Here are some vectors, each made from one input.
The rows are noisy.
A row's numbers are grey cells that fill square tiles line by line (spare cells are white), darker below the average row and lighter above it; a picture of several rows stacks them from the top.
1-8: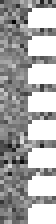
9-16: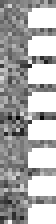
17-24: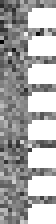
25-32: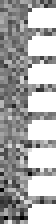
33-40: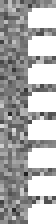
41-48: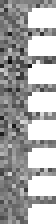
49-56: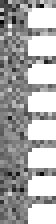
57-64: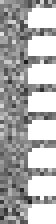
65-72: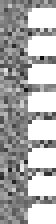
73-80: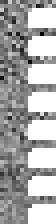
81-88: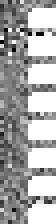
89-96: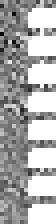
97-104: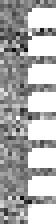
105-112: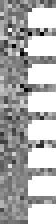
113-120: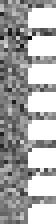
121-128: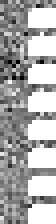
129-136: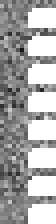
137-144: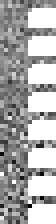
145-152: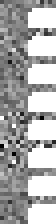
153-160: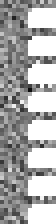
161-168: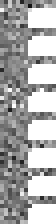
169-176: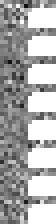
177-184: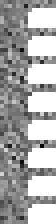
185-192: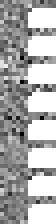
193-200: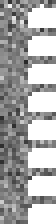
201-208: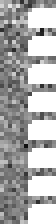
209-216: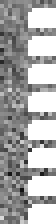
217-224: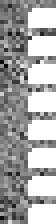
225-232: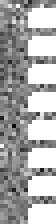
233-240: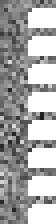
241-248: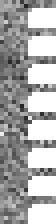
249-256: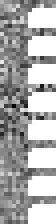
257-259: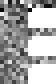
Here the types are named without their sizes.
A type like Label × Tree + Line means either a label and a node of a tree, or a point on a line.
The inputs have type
Circle + Label.
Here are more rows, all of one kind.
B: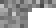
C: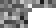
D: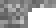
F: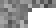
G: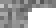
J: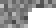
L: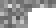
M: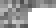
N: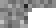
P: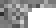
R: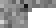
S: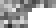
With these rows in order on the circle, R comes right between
F and N.
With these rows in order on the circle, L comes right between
B and G.
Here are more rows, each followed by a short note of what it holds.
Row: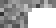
a point on a circle
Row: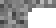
a label
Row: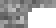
a point on a circle
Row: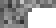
a label
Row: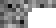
a label
